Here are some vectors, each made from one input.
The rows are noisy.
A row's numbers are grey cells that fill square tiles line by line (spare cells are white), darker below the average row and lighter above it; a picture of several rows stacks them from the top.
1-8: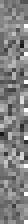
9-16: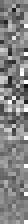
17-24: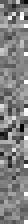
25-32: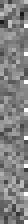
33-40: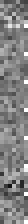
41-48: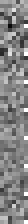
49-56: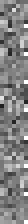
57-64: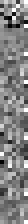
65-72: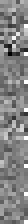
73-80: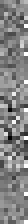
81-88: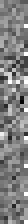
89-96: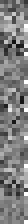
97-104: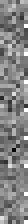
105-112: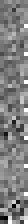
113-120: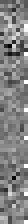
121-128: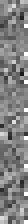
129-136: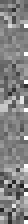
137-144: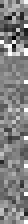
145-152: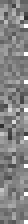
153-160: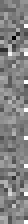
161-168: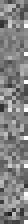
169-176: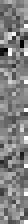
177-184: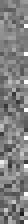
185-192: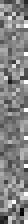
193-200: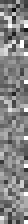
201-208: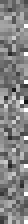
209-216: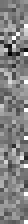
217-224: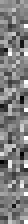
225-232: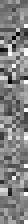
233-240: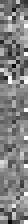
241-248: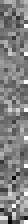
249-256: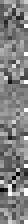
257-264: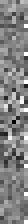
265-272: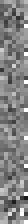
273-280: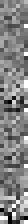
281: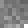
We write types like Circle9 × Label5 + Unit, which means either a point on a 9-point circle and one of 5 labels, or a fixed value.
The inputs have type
Line5.
